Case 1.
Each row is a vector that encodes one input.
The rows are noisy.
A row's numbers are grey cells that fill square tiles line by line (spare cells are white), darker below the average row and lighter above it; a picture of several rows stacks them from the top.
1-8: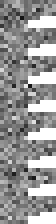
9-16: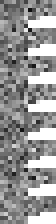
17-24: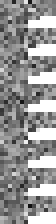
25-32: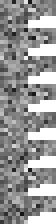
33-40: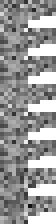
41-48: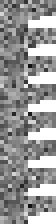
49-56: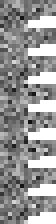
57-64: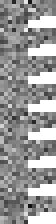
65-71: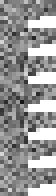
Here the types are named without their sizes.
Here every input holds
a point on a line.
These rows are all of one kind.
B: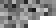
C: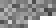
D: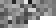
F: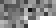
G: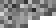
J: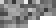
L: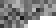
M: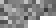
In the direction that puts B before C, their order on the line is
F, B, G, C, M, J, D, L.
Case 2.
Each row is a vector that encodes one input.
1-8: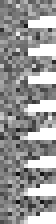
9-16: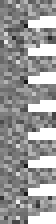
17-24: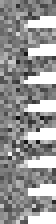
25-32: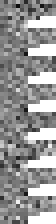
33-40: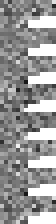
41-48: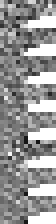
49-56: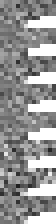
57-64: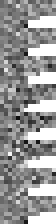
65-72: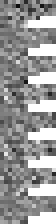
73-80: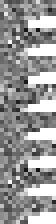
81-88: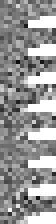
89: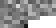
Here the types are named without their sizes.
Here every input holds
a node of a tree.
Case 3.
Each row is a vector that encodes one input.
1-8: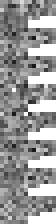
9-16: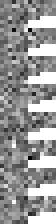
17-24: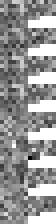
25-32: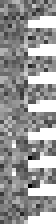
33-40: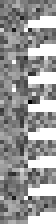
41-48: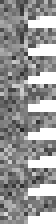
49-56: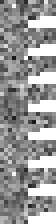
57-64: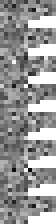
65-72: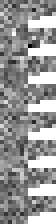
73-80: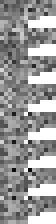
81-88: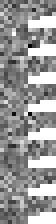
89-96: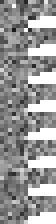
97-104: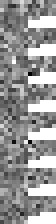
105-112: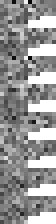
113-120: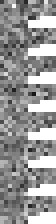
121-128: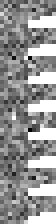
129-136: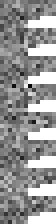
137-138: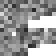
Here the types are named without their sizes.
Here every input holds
a point on a line.
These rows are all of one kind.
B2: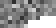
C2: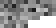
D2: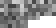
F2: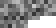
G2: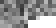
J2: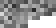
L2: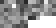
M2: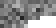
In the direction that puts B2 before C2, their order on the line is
D2, F2, M2, B2, J2, C2, G2, L2.
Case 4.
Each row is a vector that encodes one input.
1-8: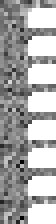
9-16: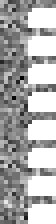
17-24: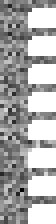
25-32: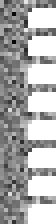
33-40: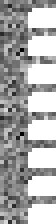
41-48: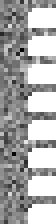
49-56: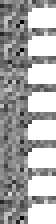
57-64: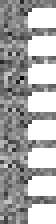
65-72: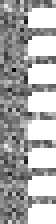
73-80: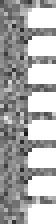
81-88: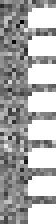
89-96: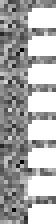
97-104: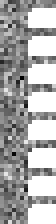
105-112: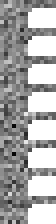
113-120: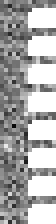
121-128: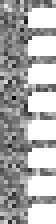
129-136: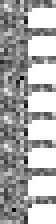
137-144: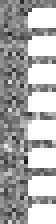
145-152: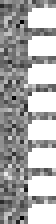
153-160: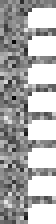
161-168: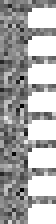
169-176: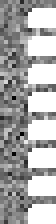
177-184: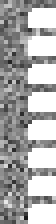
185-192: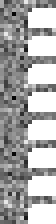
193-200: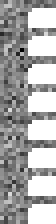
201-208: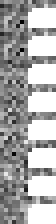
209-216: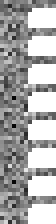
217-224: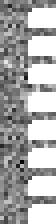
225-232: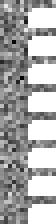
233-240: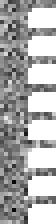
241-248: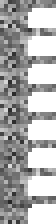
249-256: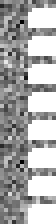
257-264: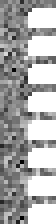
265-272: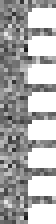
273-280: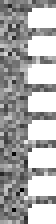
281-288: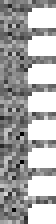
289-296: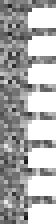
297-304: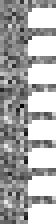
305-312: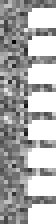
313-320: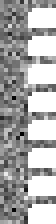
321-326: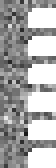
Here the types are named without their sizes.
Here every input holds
a node of a tree.
